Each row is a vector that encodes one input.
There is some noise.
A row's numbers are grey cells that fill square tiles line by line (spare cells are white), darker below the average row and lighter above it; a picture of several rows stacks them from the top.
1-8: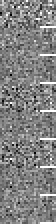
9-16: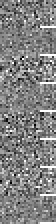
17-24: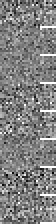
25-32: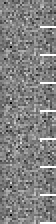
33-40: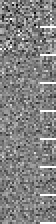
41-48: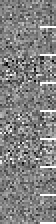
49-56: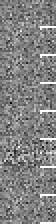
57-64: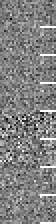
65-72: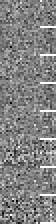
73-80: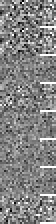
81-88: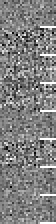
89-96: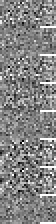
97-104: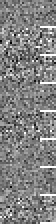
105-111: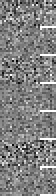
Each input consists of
either a point on a 10-point line, or three true/false values.
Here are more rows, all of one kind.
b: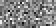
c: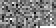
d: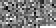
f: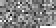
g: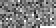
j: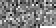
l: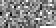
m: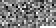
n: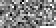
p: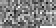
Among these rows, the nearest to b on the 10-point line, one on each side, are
f and l.
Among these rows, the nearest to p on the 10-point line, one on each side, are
f and j.
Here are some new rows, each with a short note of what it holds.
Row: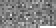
three true/false values
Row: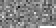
three true/false values
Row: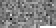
three true/false values
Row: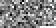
a point on a 10-point line
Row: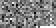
a point on a 10-point line
